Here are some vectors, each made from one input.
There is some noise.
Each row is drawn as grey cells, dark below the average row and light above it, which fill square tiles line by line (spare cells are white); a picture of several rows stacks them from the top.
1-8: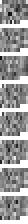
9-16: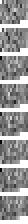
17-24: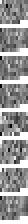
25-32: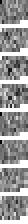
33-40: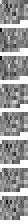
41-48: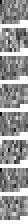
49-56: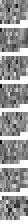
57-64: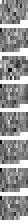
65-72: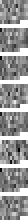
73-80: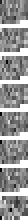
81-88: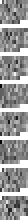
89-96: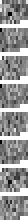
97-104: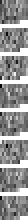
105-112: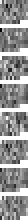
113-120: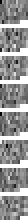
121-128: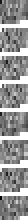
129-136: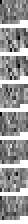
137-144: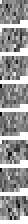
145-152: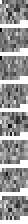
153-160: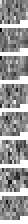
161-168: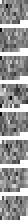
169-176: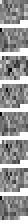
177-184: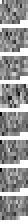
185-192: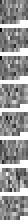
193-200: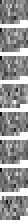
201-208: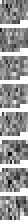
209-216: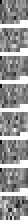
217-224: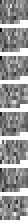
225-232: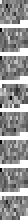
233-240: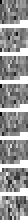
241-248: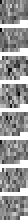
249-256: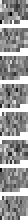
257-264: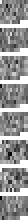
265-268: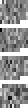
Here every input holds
either a point on a 17-point circle, or a point on a 19-point circle, or a fixed value, or a point on each of two 5-point lines.
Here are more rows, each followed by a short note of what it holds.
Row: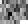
a point on each of two 5-point lines
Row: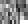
a point on each of two 5-point lines
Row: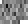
a point on a 19-point circle
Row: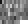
a point on a 17-point circle
